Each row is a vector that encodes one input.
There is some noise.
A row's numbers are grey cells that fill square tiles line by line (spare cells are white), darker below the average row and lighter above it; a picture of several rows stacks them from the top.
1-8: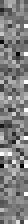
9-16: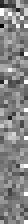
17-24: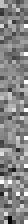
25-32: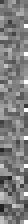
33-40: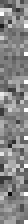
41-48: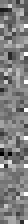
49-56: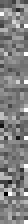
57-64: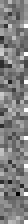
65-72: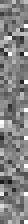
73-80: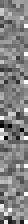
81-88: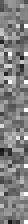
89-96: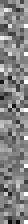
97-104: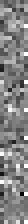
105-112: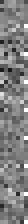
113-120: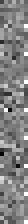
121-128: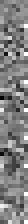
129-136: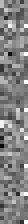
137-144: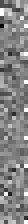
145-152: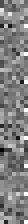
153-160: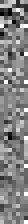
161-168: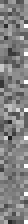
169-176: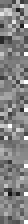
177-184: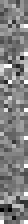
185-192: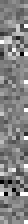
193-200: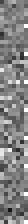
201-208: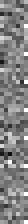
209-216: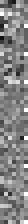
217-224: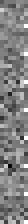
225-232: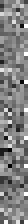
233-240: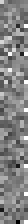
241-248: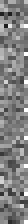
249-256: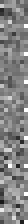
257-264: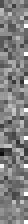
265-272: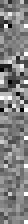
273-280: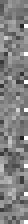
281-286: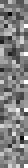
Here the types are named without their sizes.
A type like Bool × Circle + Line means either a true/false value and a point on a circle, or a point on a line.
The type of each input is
(Circle + Line) × Line.
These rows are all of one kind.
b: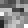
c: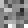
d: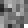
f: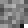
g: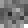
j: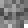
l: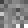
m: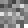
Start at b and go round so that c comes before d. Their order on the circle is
b, g, m, c, j, f, d, l.
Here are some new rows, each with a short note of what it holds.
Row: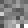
a point on a circle and a point on a line
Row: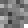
a point on each of two lines
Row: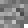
a point on a circle and a point on a line
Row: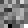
a point on each of two lines
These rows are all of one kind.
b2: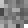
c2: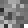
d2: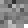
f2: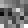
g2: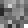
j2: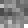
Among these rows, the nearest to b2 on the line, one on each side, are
g2 and j2.
